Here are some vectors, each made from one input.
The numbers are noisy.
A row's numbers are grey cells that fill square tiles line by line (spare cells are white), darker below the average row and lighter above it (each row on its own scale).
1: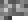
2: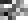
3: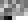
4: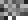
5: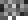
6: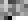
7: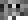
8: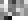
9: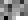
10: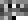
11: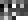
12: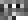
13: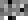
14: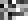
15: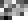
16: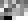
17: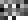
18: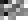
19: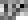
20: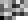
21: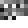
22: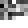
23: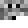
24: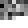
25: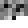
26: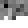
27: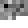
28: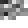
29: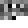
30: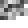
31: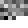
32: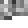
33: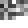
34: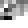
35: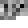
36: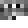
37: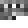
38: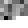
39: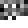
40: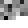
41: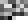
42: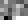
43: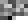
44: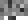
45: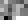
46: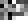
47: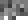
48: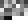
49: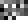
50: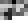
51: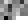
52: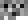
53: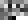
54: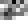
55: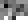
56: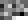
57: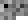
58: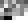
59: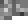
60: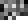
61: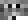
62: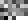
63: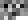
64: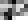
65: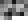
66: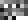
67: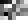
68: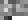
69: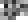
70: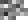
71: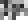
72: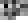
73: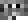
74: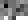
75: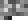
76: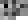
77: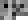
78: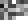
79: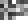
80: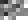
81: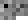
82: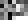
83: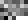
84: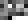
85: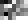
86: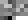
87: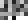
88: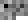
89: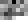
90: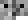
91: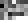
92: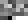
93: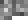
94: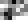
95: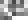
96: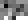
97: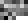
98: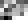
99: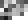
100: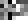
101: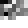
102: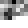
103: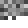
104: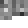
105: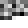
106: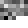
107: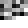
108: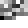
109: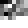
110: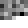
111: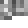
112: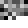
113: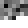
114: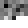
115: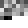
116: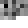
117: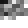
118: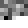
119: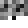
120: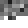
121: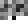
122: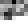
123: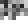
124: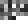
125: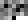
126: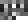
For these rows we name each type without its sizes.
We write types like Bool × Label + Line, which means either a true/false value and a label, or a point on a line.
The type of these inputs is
Bool × (Label + Line).
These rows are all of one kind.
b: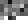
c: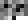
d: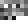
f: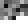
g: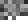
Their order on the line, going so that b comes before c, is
b, f, c, d, g.
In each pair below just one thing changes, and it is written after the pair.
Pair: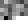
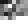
the label
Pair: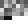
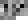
the true/false value
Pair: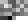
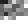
the label
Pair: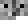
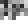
the label
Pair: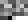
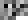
the true/false value
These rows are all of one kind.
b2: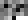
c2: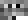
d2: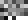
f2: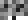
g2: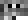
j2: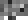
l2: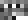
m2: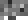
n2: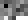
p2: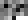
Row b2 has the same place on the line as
c2, l2 and p2.
